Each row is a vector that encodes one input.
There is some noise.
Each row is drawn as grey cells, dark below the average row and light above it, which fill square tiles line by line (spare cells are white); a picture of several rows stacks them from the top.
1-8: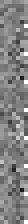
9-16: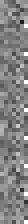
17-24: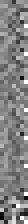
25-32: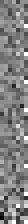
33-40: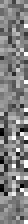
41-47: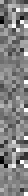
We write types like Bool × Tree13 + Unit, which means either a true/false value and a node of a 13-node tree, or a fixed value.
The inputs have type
Bool × Line5.
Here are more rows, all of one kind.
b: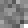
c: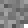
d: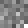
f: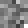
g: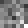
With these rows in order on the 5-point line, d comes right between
c and g.
